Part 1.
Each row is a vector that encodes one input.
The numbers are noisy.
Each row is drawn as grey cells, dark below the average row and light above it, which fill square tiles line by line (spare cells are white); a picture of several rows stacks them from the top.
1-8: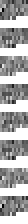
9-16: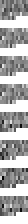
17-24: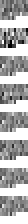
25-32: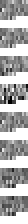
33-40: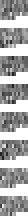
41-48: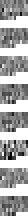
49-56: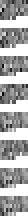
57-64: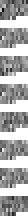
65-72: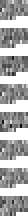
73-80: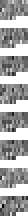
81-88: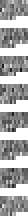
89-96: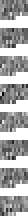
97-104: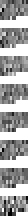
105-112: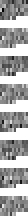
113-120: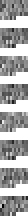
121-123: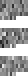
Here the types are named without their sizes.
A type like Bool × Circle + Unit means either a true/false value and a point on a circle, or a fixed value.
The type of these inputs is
Bool × Bool × Bool + Unit.
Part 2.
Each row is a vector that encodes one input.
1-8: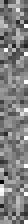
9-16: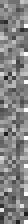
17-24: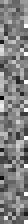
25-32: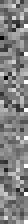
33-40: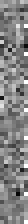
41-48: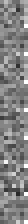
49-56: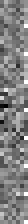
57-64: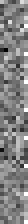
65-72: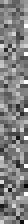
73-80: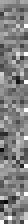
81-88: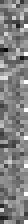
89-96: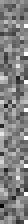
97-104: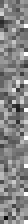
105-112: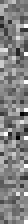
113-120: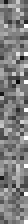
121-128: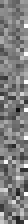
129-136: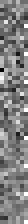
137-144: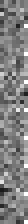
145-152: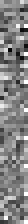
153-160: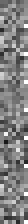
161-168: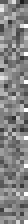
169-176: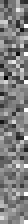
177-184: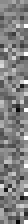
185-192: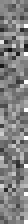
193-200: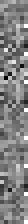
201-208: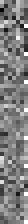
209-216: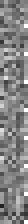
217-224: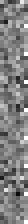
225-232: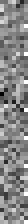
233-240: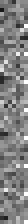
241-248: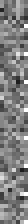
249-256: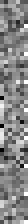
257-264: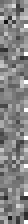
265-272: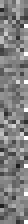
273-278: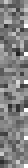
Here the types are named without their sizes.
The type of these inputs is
Bool × Bool × Bool.
